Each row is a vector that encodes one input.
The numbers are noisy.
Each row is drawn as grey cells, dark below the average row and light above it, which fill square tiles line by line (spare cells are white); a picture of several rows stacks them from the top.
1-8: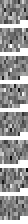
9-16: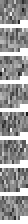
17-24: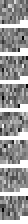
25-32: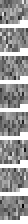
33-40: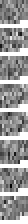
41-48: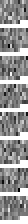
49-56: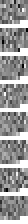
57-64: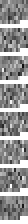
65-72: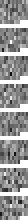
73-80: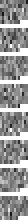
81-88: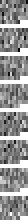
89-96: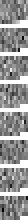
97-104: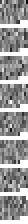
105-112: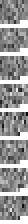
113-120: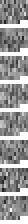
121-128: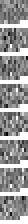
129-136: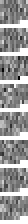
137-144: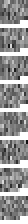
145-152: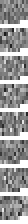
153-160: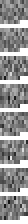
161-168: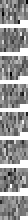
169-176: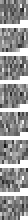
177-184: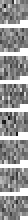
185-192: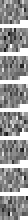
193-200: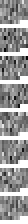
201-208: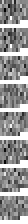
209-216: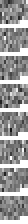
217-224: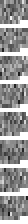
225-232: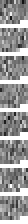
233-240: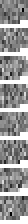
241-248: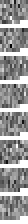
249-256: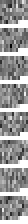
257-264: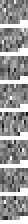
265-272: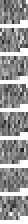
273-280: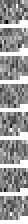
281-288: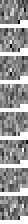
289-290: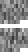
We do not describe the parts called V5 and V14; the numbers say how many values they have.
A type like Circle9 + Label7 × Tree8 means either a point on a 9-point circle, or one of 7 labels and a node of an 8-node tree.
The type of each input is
(Bool × Bool × Bool + V14) × (Line9 + V5).
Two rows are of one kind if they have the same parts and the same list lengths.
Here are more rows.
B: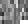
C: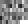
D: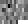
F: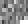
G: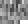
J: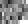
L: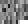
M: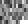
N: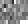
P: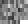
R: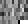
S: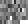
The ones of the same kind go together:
B, R
C, D, L, M, S
F, N, P
G, J

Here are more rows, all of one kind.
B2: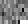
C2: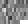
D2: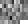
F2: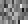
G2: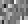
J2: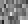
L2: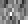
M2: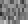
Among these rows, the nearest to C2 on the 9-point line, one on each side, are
D2 and L2.
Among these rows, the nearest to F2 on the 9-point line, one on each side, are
D2 and G2.
